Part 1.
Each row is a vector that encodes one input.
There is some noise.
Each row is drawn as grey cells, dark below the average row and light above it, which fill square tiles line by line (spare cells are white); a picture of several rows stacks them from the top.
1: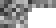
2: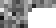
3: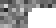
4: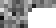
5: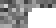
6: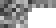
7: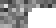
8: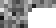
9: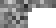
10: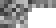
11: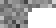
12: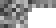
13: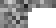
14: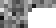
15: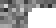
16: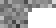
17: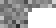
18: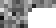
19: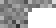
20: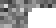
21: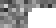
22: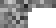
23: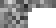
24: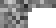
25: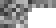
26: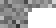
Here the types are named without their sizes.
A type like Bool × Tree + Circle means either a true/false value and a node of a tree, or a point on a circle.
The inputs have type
Label.
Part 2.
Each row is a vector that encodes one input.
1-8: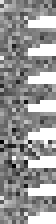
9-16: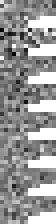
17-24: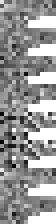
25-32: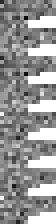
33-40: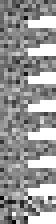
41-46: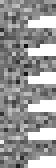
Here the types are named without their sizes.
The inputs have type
Bool × Bool × Bool + Unit.
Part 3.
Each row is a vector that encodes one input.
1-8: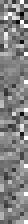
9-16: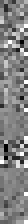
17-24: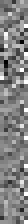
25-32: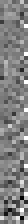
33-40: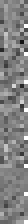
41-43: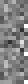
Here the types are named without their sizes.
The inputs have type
Line.
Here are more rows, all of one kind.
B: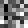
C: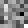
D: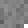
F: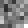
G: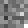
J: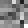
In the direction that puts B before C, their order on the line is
F, B, G, D, C, J.
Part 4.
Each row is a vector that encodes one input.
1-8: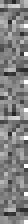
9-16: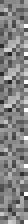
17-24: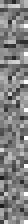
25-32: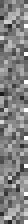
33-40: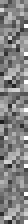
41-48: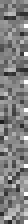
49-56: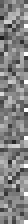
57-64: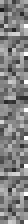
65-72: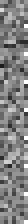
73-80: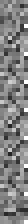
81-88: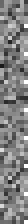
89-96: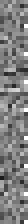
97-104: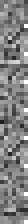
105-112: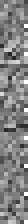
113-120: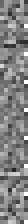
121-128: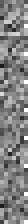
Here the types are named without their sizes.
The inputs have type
Tree.
